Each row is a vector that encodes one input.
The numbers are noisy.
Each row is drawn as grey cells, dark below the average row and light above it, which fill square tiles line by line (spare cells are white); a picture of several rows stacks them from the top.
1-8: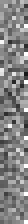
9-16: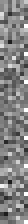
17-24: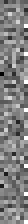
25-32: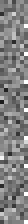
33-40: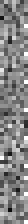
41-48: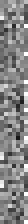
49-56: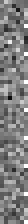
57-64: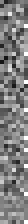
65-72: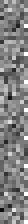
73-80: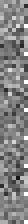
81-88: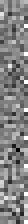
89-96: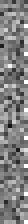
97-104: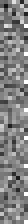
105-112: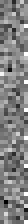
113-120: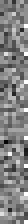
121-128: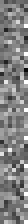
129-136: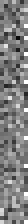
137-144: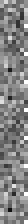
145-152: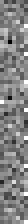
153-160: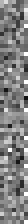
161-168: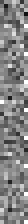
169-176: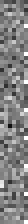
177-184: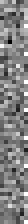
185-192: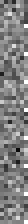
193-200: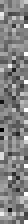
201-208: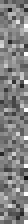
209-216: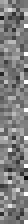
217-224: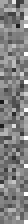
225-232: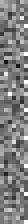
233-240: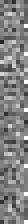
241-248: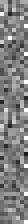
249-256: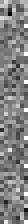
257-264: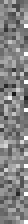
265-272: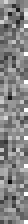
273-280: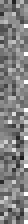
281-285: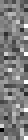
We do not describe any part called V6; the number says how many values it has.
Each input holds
either a point on a 4-point line and a point on a 5-point line, or a point on a 9-point line, or a value of V6.
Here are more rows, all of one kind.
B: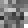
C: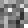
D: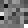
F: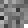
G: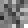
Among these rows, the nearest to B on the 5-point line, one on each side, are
C and F.
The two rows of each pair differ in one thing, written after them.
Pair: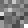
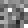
the place on the 5-point line
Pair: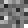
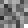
the place on the 5-point line
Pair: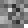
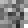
the place on the 5-point line
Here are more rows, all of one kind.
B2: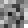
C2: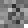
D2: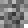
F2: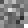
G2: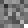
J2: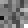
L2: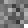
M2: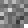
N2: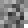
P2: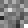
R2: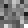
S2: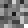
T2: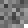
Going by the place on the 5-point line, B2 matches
D2, F2, M2 and N2.
